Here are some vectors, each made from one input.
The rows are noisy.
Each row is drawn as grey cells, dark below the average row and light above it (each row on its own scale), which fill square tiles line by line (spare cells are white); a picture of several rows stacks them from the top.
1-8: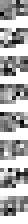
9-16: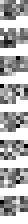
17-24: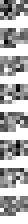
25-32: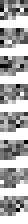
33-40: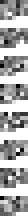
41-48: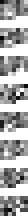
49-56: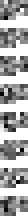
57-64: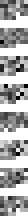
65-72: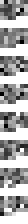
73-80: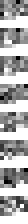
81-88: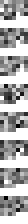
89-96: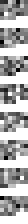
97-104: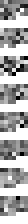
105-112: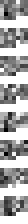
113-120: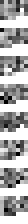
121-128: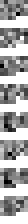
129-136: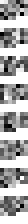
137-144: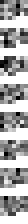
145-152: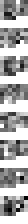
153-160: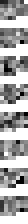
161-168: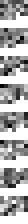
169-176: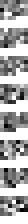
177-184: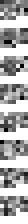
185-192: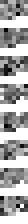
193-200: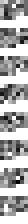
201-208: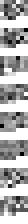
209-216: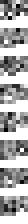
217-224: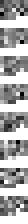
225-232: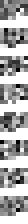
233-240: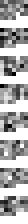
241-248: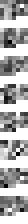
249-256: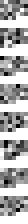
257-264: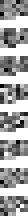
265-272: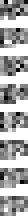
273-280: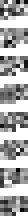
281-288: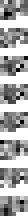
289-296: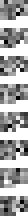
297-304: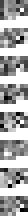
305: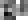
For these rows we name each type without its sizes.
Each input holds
a label, together with either a point on a line, or four true/false values.
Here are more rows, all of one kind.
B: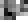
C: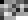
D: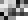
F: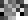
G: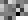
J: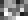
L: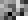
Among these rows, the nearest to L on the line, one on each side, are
C and F.
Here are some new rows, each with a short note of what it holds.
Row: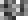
a label and a point on a line
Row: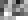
a label and four true/false values
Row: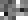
a label and four true/false values
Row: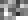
a label and a point on a line
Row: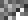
a label and a point on a line
